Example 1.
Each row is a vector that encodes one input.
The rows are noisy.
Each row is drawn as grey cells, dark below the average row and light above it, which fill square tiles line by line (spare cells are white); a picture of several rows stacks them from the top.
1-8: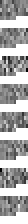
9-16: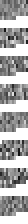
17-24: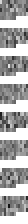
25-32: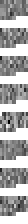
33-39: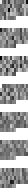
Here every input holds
a point on a 6-point circle and a true/false value.
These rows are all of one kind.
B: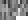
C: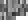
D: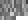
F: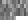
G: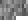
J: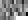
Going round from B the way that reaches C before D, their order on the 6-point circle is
B, G, C, J, F, D.
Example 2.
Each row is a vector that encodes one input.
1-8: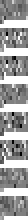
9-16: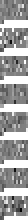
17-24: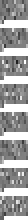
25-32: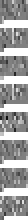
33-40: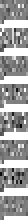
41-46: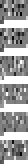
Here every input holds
a true/false value, together with either a fixed value, or a node of a 7-node tree.
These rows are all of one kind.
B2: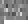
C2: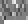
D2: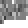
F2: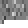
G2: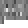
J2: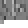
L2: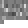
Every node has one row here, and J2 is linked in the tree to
G2.
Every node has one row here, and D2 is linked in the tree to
L2.
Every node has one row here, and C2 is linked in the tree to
B2 and F2.
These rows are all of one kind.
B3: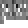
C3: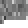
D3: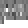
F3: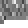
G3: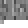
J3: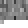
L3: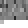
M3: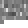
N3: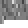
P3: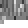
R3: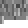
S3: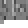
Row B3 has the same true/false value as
D3 and M3.
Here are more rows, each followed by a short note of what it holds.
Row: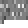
a node of a 7-node tree and a true/false value
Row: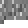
a node of a 7-node tree and a true/false value
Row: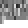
a node of a 7-node tree and a true/false value
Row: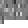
a node of a 7-node tree and a true/false value
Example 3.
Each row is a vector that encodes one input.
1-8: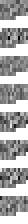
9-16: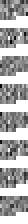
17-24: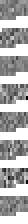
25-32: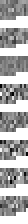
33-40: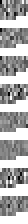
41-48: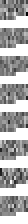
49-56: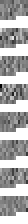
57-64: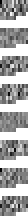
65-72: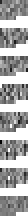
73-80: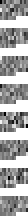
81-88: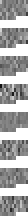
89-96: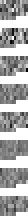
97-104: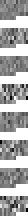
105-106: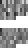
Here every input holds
a point on a 6-point circle and a true/false value.
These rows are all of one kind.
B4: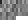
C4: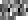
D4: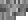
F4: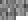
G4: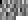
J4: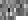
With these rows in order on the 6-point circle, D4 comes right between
F4 and G4.
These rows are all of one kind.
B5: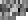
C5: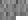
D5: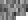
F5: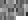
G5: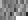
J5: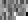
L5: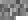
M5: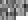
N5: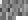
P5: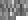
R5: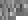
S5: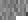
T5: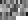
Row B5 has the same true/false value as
D5 and M5.
